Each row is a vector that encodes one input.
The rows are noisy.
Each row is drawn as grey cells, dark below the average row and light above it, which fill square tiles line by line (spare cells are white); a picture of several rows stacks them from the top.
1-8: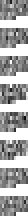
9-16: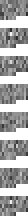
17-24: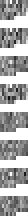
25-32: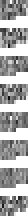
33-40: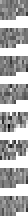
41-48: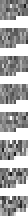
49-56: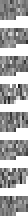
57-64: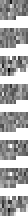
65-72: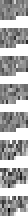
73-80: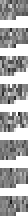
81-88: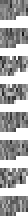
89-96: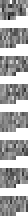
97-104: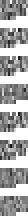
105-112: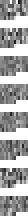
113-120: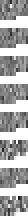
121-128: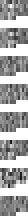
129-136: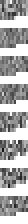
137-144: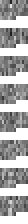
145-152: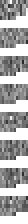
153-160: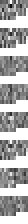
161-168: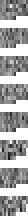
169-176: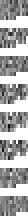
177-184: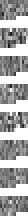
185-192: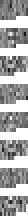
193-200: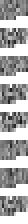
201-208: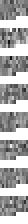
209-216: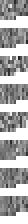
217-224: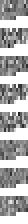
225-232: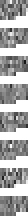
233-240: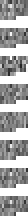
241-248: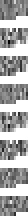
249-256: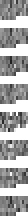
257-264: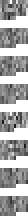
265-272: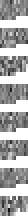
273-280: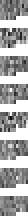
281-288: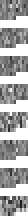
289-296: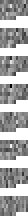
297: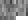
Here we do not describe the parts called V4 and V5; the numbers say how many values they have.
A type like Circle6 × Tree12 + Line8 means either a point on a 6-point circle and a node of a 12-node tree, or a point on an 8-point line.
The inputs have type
Bool × (Circle8 + V5) × V4 + Label9.
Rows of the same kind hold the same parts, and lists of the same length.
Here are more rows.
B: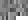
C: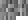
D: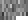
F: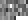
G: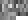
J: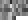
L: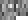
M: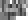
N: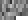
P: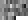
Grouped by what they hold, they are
B, C, D
F, G, J, L, N, P
M

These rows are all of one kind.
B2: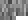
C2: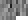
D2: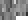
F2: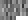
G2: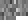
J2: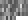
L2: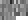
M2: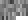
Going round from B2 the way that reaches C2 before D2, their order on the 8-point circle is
B2, C2, F2, J2, G2, M2, L2, D2.
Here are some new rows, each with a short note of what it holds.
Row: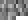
a true/false value, a value of V4 and a value of V5
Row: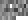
a true/false value, a value of V4 and a value of V5
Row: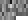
a true/false value, a value of V4 and a value of V5
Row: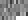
a point on an 8-point circle, a true/false value and a value of V4
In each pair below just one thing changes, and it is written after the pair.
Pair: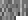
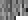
the true/false value
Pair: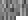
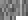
the true/false value
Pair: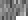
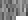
the true/false value
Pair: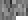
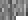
the value of V4
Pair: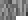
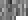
the value of V4
